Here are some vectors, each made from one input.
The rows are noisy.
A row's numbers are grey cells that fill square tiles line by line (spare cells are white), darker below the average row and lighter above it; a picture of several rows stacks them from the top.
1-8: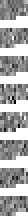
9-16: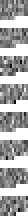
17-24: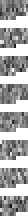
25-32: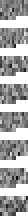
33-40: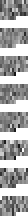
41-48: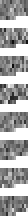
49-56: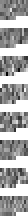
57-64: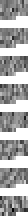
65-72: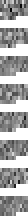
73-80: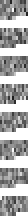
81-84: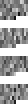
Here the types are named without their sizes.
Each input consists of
a true/false value, together with either a point on a line, or a node of a tree.
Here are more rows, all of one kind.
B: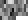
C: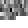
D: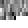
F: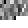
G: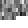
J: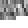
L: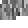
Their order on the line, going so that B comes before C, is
B, C, G, F, D, L, J.
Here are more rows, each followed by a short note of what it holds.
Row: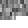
a node of a tree and a true/false value
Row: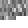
a point on a line and a true/false value
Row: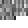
a point on a line and a true/false value
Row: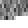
a node of a tree and a true/false value
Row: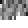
a node of a tree and a true/false value
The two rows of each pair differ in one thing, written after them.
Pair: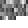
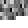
the place on the line
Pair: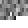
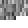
the true/false value
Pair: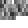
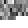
the place on the line
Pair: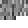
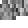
the place on the line
